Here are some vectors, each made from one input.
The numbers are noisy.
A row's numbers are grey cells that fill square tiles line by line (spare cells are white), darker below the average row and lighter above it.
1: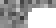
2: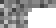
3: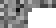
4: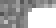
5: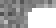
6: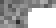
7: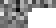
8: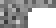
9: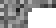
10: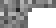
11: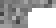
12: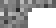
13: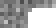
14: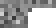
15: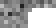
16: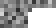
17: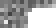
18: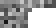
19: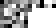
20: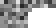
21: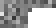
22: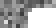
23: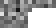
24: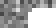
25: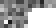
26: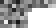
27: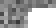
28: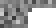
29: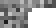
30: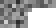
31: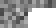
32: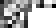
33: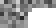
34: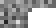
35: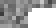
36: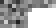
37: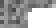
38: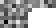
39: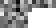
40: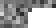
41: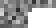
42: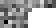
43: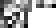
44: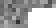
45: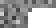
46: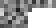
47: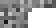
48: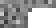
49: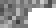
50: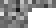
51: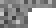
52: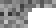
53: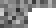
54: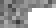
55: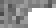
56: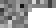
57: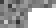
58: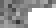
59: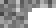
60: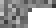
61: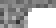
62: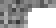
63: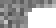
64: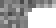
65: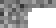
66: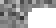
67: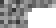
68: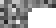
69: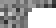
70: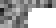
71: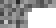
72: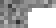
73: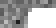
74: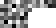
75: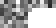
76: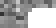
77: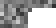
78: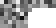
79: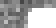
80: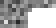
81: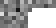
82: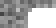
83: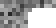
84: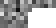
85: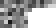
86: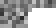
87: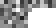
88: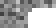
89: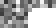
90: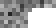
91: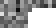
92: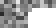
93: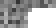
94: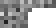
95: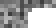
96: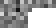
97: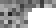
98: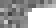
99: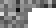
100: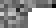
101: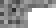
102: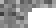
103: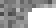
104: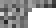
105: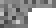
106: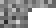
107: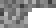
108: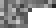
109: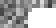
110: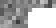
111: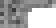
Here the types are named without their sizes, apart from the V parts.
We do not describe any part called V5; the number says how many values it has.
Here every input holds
a list of items, each a true/false value and a value of V5.
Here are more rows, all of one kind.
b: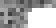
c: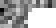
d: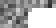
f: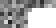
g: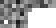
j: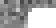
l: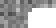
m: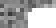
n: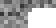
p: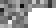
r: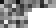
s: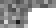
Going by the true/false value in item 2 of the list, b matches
f, m and n.
